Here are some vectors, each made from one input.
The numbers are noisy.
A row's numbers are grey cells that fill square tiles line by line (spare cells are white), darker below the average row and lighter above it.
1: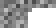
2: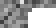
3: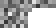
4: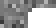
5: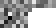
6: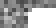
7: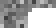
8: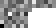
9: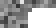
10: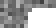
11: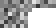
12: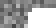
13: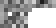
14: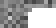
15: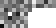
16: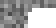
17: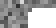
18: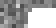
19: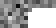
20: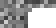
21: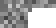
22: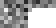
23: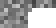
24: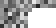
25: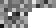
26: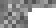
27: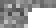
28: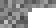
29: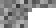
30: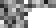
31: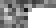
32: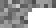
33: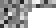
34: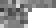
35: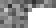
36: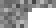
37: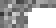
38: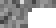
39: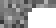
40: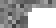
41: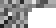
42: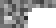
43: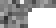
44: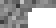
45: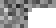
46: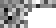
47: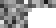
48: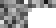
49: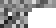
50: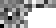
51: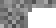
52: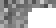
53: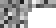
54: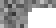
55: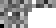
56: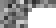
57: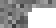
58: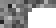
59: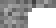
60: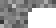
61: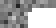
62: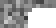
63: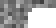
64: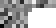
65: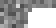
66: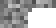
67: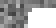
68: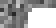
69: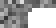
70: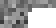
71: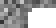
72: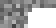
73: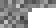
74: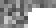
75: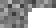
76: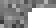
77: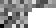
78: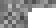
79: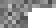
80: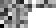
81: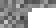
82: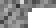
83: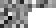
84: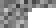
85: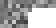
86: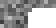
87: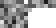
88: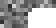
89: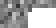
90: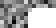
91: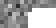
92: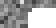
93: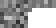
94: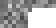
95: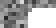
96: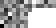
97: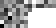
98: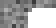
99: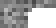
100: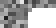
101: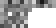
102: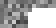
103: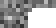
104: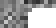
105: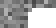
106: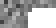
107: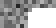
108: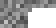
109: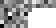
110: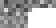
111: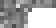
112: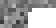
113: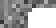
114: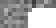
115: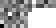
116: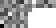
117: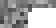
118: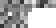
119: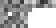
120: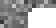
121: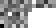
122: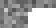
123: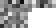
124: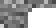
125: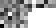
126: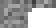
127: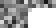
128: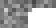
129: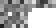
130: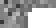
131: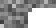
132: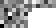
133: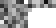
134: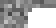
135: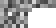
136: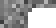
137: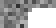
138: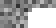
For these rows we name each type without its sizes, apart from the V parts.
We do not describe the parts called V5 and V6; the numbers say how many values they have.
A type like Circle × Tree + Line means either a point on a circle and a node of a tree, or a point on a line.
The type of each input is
Bool × Bool × Bool × V6 + Tree × V5 + Unit.
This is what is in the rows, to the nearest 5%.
About 5% of them hold a fixed value. About 25% of them hold a node of a tree and a value of V5. The rest hold three true/false values and a value of V6.
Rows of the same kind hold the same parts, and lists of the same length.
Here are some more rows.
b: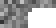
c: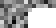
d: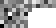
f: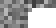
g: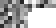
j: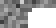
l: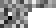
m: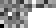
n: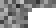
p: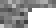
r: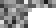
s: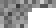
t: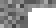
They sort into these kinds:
b, f, j, n, p, s, t
c, r
d, g, l, m

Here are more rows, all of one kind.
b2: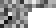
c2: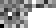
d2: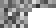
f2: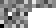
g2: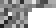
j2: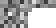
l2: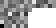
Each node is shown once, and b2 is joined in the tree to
d2 and g2.
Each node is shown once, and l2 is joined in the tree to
c2 and d2.
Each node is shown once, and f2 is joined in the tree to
d2 and j2.
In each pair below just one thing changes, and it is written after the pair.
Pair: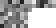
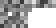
the node of the tree
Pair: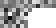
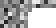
the node of the tree
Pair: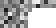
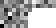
the value of V5
